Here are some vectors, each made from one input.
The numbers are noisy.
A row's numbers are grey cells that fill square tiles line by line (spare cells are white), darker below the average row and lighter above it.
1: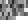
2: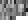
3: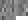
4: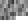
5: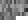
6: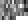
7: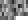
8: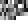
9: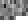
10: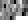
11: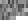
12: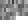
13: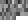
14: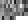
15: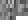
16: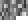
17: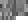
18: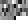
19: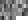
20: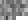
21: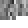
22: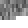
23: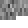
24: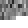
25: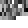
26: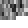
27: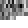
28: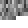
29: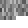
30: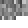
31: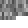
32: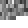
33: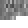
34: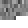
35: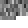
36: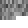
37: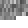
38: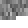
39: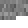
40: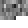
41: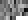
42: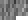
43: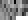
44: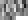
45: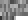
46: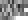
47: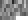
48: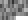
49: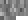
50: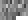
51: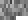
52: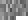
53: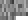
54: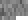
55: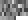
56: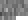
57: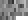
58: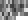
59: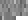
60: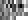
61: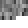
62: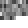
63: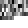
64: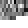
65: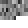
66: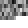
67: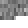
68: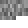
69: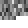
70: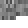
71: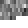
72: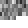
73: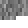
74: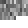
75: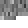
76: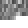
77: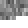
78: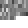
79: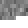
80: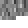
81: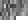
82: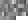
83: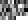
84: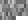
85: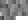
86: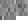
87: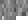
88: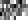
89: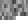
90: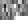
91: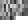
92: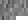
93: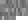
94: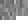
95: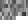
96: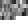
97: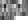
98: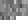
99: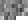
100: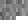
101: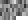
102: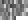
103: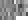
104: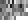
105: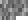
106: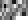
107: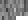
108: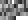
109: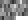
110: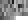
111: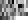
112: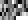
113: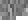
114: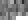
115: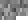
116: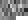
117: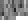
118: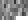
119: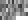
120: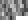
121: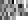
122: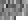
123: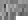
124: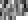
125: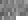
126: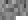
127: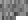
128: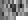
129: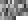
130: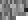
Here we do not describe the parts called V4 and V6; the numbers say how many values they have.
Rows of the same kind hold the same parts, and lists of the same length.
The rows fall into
2 kinds.
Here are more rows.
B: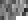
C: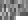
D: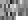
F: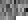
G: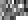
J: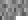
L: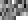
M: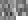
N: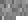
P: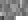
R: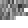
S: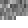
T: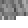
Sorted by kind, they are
B, D, G, L, P, R
C, F, J, M, N, S, T

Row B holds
a node of a 7-node tree, a true/false value and a value of V4.
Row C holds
a true/false value, a value of V4 and a value of V6.
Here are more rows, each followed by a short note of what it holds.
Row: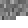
a node of a 7-node tree, a true/false value and a value of V4
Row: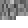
a true/false value, a value of V4 and a value of V6
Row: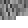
a node of a 7-node tree, a true/false value and a value of V4
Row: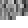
a true/false value, a value of V4 and a value of V6
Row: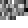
a true/false value, a value of V4 and a value of V6
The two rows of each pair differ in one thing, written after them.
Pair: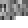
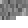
the value of V4
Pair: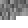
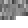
the value of V4
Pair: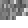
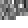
the true/false value
